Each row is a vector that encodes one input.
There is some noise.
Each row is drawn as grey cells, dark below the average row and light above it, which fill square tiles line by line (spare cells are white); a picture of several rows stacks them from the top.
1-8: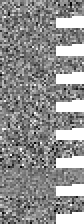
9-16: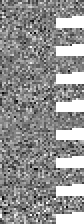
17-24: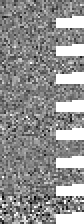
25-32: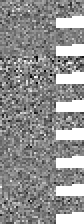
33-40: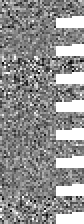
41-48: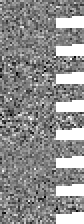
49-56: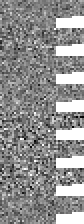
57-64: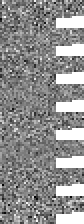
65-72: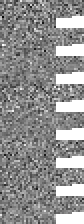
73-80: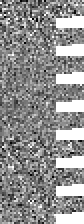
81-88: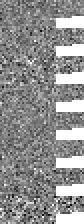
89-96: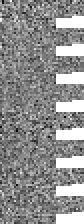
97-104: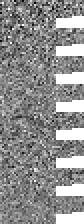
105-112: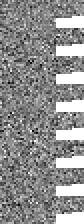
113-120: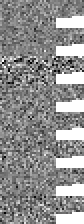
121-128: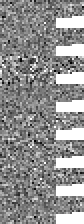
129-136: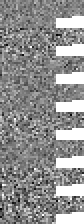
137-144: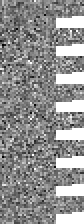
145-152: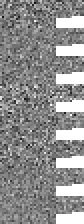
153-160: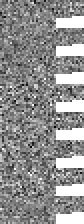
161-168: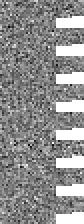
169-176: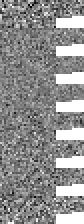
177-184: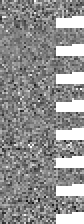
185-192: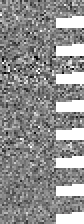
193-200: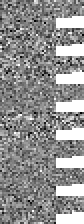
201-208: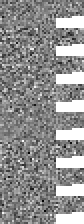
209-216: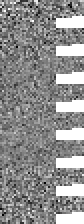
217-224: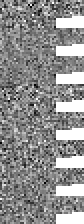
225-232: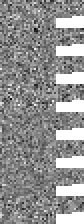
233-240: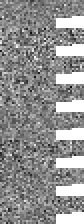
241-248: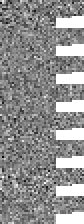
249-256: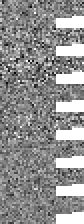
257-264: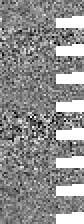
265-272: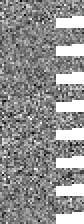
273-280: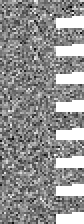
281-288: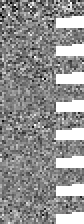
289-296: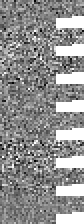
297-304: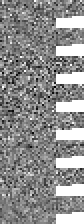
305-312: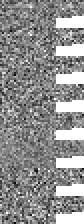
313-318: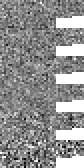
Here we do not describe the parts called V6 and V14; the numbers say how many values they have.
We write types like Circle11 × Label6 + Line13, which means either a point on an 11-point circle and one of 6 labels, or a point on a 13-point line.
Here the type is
(Bool × Bool × Bool + V14) × (Line13 + V6).
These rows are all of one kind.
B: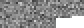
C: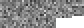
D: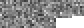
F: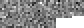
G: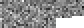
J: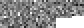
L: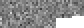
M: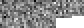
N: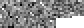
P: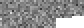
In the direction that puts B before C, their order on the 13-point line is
N, F, J, L, P, G, B, D, M, C.
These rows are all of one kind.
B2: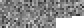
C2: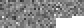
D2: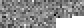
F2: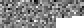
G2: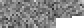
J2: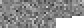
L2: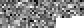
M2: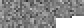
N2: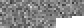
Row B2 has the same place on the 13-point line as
F2 and L2.
